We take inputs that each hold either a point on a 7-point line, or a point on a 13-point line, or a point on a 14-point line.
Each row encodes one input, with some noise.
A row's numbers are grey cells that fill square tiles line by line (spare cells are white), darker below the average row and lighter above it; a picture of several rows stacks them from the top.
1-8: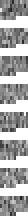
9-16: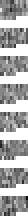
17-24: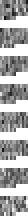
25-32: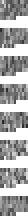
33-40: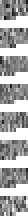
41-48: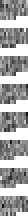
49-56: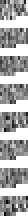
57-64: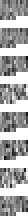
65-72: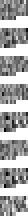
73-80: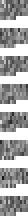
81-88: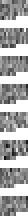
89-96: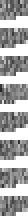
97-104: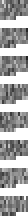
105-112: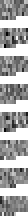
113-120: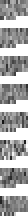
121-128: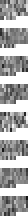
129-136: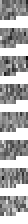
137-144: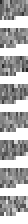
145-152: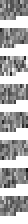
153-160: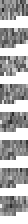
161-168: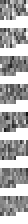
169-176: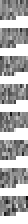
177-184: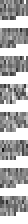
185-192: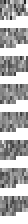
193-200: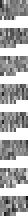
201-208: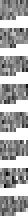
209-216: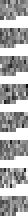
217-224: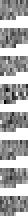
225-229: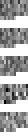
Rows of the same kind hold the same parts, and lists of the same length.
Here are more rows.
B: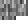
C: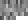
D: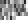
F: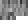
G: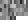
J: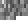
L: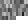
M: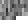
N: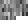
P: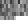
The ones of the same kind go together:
B, G, L, N
C, D, F
J, M, P

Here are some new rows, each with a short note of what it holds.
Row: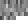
a point on a 14-point line
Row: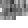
a point on a 13-point line
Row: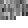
a point on a 7-point line
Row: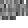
a point on a 7-point line
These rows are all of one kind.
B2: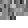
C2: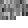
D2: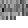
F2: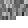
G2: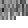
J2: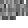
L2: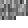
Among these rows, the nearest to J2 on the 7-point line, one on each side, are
F2 and L2.
